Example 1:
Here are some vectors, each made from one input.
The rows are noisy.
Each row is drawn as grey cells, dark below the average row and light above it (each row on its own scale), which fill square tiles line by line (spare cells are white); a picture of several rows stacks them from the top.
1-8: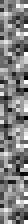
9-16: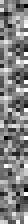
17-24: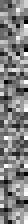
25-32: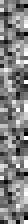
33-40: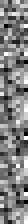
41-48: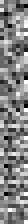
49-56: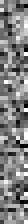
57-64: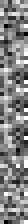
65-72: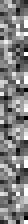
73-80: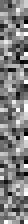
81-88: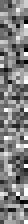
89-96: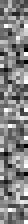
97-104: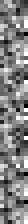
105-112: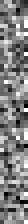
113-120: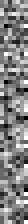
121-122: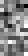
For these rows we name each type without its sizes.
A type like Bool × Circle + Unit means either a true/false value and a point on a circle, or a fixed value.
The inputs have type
Bool × Bool × Bool.
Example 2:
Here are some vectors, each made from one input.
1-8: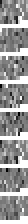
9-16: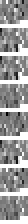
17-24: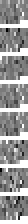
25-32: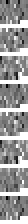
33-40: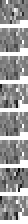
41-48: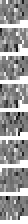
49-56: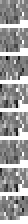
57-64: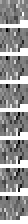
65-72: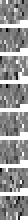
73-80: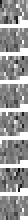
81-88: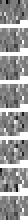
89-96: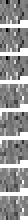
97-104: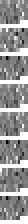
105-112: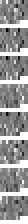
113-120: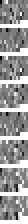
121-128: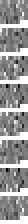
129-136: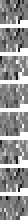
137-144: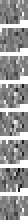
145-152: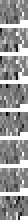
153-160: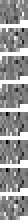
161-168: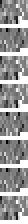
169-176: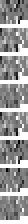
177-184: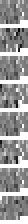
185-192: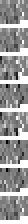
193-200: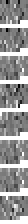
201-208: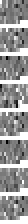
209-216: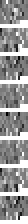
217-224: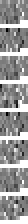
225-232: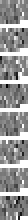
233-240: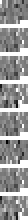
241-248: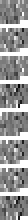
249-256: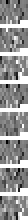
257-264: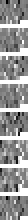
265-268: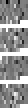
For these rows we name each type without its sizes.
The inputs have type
Tree.
